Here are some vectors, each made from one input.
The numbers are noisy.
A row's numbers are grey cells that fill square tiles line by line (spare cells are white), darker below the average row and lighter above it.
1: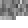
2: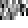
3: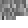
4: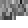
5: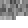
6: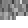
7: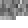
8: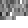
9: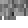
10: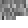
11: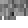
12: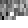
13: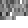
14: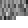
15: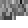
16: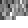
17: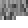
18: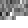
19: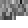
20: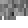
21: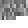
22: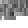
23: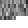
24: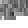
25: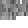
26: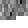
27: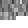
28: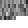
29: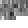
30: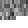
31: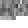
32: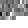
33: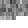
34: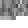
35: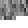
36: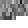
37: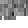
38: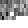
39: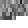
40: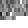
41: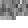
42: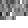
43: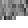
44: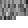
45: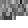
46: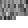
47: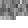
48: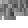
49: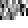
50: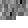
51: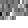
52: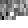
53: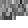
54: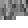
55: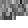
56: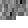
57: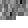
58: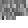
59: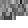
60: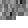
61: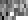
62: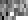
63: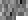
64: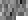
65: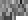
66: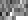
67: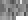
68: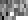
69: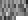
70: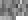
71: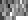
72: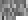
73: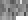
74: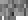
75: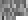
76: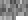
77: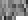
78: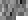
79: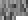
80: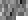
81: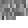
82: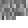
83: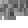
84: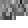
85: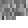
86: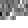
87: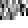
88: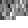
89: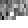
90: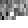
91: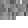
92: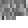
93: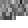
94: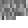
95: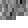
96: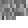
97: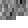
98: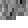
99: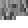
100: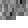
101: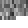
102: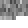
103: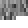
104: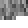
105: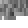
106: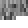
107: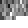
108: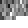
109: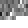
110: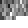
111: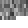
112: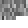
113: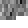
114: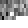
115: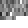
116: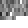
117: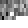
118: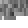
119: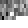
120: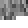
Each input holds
a list of up to two points on a 4-point line.
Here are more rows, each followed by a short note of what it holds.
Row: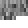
a list of two items
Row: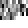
the empty list
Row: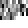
the empty list
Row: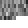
a list of two items
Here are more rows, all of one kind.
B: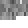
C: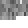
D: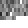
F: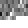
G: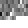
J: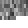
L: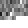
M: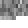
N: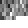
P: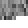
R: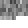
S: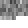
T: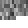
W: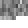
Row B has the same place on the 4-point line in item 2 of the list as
C, D and P.
